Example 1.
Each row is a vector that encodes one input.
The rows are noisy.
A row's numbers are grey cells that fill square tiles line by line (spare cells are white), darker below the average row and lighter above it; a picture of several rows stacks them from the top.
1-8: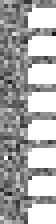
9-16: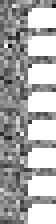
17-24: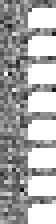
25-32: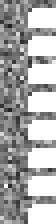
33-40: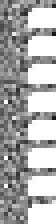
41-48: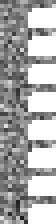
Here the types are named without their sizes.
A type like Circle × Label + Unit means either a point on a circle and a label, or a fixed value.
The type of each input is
Line.
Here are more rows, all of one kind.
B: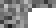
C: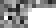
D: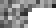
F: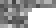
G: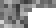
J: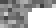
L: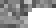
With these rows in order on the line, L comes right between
B and D.
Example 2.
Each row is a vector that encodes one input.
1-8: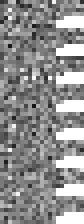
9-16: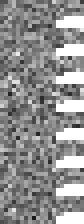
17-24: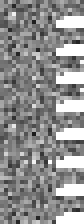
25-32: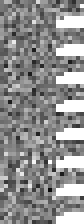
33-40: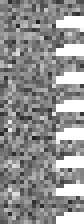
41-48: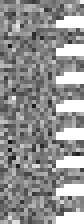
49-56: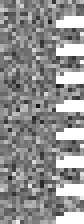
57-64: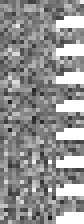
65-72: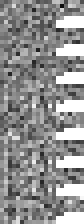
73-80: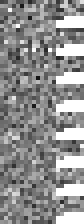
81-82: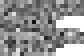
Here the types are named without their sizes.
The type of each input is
Circle.
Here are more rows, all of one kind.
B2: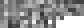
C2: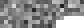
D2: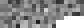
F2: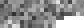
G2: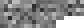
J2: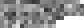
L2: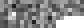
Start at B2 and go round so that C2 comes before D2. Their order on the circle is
B2, C2, F2, J2, L2, G2, D2.
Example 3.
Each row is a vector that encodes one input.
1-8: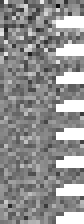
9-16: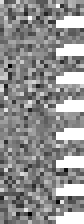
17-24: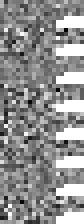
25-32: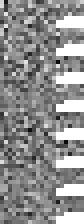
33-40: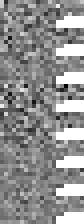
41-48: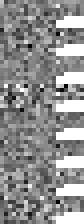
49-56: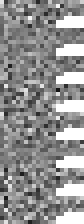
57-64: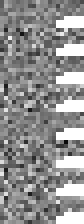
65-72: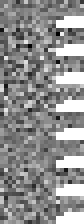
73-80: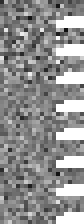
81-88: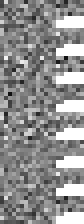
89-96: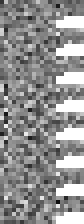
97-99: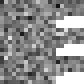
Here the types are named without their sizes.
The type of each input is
Line.
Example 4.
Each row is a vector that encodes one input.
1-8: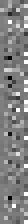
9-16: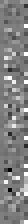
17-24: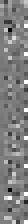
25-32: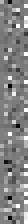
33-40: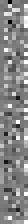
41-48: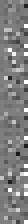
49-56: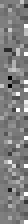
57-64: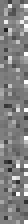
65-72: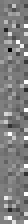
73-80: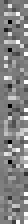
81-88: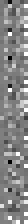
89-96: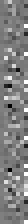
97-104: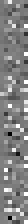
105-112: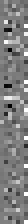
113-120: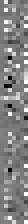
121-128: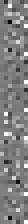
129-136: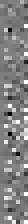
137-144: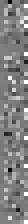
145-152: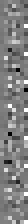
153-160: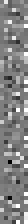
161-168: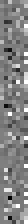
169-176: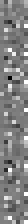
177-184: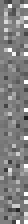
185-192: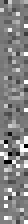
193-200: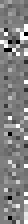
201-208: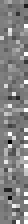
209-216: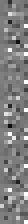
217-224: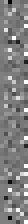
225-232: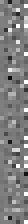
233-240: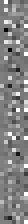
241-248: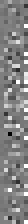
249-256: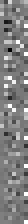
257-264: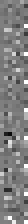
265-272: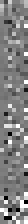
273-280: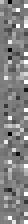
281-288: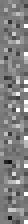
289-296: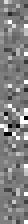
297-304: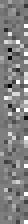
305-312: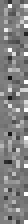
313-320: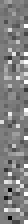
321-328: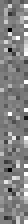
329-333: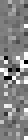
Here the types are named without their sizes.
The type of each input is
Bool × Bool × Bool × Bool + Unit.
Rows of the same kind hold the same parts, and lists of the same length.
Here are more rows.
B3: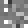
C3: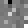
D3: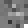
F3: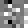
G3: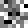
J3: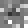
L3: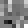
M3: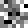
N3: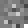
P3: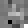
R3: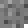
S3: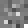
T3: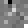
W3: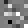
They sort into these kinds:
B3, C3, D3, F3, J3, L3, N3, P3, R3, S3, T3, W3
G3, M3

